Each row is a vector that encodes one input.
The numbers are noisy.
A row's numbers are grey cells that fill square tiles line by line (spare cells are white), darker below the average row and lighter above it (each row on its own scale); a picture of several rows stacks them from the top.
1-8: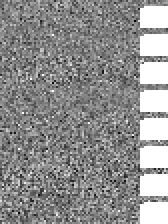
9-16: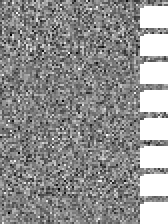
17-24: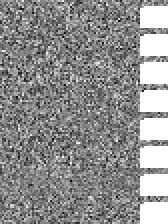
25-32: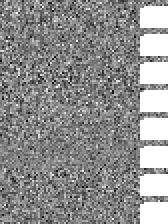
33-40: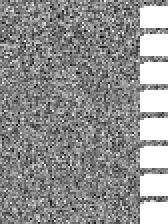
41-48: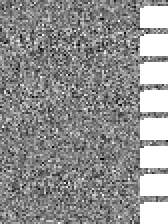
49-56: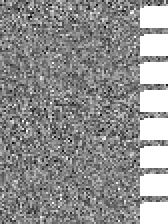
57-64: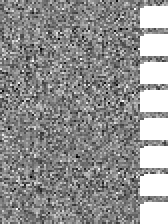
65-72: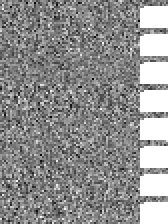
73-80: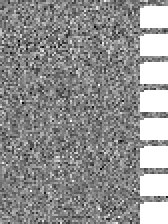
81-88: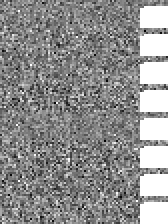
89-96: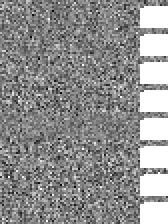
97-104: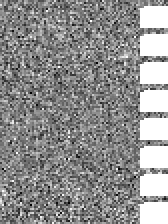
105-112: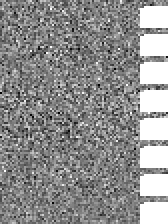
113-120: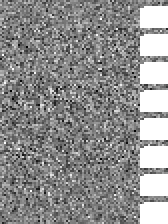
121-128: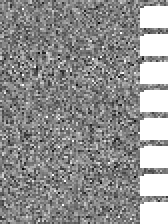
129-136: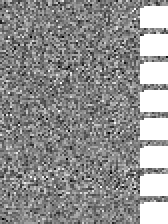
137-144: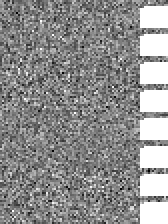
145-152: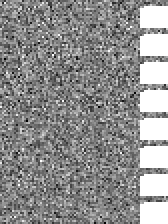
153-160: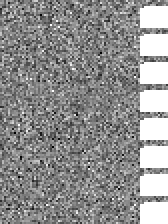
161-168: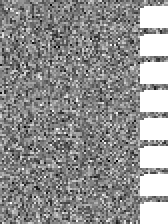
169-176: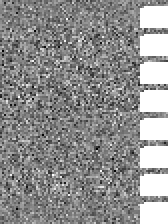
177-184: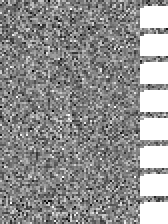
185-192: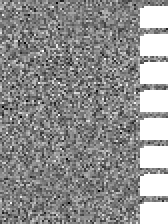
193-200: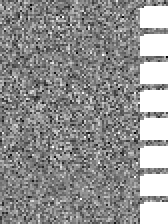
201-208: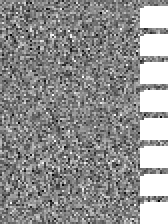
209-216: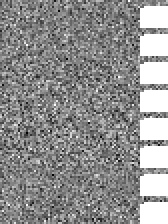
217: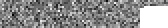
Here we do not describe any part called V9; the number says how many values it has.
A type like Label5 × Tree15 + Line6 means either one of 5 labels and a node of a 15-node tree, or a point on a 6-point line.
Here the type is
Label6 × Label6 × (Line6 + (Tree8 + Unit) × V9).
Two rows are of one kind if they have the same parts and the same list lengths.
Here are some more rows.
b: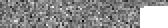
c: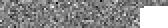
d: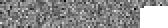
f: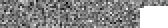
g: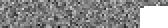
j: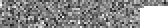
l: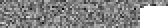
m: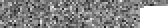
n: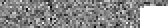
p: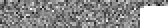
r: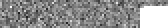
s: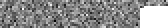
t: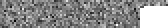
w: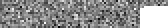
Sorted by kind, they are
b, c, g, m
d, f, l, p, s, t
j, n, r, w

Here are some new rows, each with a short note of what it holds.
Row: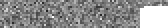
two labels (each one of 6) and a value of V9
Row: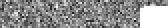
two labels (each one of 6) and a value of V9
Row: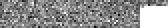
two labels (each one of 6) and a point on a 6-point line
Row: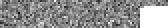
two labels (each one of 6), a node of an 8-node tree and a value of V9
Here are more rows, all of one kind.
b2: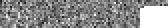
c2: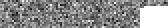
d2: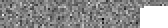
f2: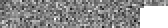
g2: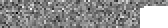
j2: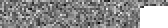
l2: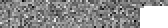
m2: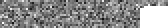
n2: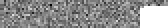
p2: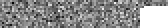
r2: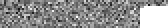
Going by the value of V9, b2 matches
c2, g2, m2 and r2.
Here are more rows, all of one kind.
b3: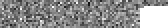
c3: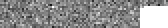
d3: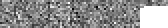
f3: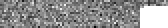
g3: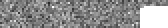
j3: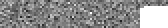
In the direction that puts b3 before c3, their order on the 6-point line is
j3, b3, g3, d3, f3, c3.
